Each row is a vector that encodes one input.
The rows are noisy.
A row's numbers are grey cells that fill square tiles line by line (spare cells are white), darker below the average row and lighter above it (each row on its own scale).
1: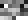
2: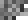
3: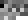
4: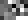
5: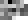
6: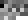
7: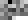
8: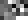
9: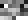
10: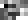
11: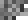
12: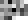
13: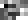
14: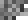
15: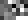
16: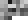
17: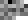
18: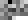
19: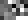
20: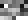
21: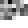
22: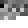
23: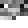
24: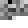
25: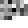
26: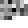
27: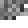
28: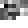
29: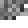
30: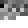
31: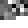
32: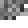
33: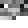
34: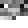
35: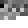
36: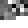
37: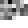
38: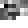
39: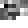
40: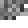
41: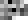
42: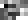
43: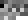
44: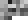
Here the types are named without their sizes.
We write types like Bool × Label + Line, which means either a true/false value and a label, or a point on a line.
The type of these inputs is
Circle + Line × Line.
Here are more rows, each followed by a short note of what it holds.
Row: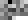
a point on each of two lines
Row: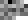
a point on each of two lines
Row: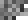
a point on a circle
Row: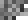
a point on a circle
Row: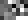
a point on a circle
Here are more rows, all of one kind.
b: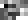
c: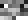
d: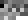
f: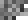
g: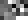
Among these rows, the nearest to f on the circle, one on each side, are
b and c.
